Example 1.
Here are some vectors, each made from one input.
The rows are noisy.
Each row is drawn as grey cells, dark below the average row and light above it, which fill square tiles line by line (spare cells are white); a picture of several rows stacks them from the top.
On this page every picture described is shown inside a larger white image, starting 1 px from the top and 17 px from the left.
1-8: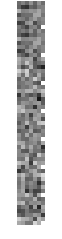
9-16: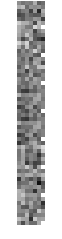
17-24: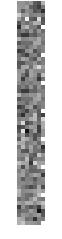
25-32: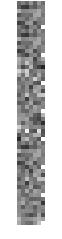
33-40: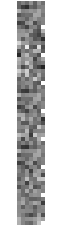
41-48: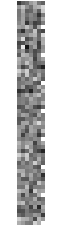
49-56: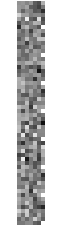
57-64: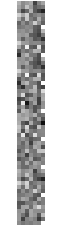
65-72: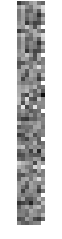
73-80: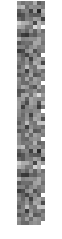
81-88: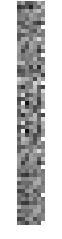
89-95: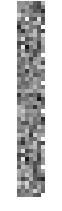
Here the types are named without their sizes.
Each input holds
a node of a tree.
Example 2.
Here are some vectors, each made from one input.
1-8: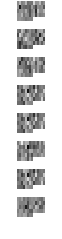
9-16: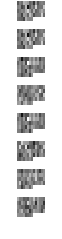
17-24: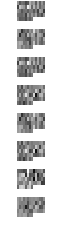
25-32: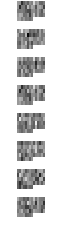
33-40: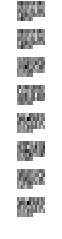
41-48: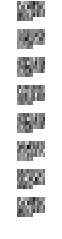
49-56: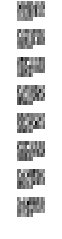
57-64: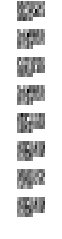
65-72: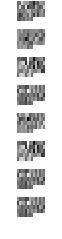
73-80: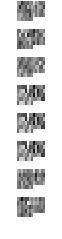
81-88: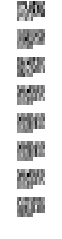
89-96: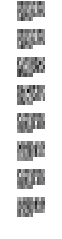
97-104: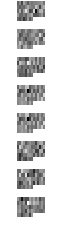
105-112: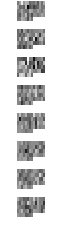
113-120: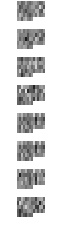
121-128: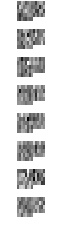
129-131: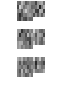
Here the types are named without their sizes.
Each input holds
either a fixed value, or four true/false values.
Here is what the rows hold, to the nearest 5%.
About 5% of them hold a fixed value. The rest hold four true/false values.
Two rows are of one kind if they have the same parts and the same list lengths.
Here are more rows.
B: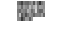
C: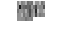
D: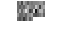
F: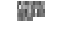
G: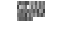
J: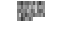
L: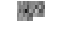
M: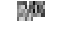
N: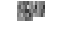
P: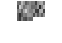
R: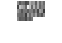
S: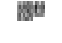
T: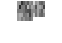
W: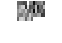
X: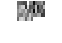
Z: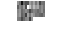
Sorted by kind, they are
B, C, D, F, G, J, L, N, P, R, S, T, Z
M, W, X

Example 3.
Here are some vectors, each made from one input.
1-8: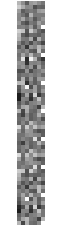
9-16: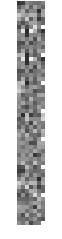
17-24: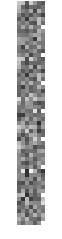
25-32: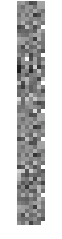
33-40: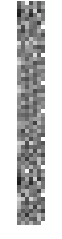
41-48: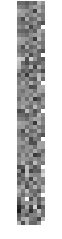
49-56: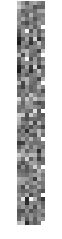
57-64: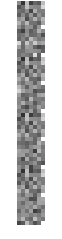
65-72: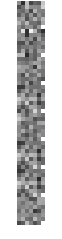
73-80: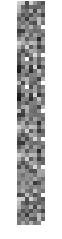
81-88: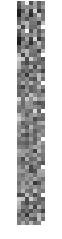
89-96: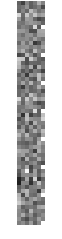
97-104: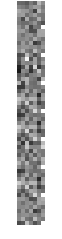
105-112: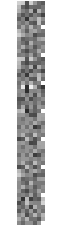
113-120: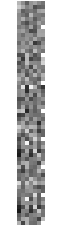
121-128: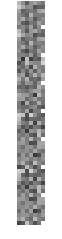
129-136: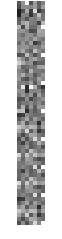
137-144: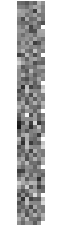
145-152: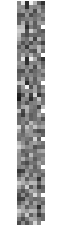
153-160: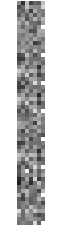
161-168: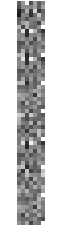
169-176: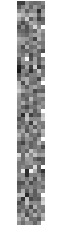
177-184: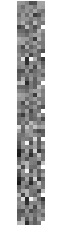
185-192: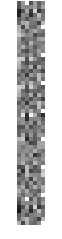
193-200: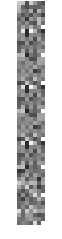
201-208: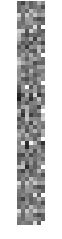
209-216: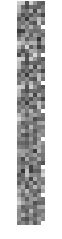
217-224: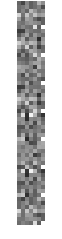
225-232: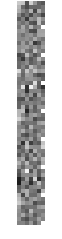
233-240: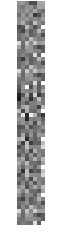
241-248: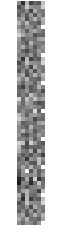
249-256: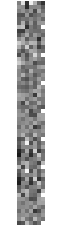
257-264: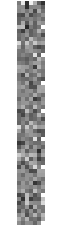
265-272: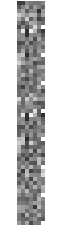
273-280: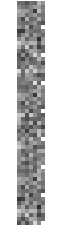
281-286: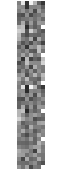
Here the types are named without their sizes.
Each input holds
a node of a tree.
